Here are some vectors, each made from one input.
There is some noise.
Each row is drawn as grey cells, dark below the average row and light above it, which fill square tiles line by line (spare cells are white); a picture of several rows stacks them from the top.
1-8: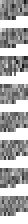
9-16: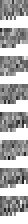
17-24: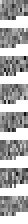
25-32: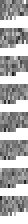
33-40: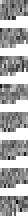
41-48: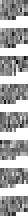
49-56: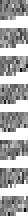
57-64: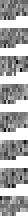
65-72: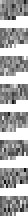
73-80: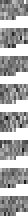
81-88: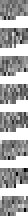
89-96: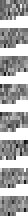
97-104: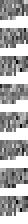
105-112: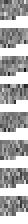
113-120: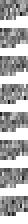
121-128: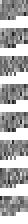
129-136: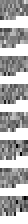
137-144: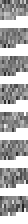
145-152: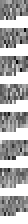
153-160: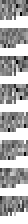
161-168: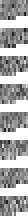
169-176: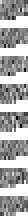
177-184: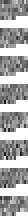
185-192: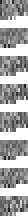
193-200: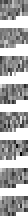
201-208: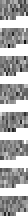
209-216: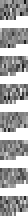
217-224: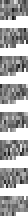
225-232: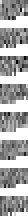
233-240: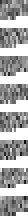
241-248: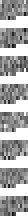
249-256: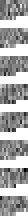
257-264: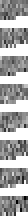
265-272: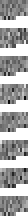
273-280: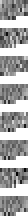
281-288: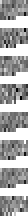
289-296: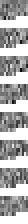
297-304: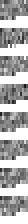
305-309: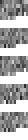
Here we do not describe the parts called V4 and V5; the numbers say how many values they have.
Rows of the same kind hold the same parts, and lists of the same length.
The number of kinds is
2.
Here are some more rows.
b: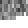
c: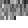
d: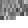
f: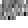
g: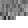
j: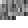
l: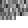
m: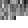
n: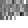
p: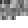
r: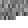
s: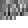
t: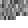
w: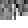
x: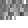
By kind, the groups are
b, c, d, l, m, n, p, s, w, x
f, g, j, r, t

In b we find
a point on a 6-point circle, a true/false value, a value of V4 and a value of V5.
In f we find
a true/false value, a value of V4 and a value of V5.
